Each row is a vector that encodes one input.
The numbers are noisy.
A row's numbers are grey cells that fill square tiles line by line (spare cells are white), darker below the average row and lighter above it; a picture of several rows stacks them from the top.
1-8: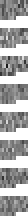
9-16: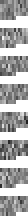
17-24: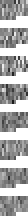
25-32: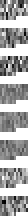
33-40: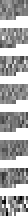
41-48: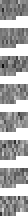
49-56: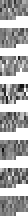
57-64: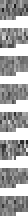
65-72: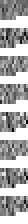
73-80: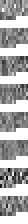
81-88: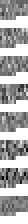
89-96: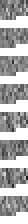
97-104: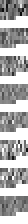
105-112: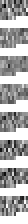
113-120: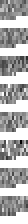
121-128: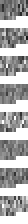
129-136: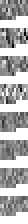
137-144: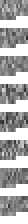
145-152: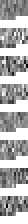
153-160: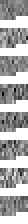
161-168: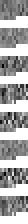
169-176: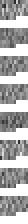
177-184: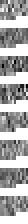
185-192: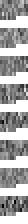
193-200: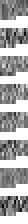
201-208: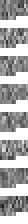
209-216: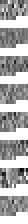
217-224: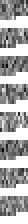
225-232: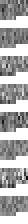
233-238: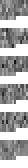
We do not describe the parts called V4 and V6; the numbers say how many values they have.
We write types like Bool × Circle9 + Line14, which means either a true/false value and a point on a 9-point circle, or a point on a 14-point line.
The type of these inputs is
Bool × V4 + Label7 × V6.
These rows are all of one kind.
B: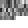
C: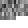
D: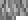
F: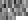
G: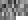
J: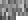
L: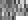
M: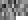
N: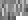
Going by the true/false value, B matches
D and F.
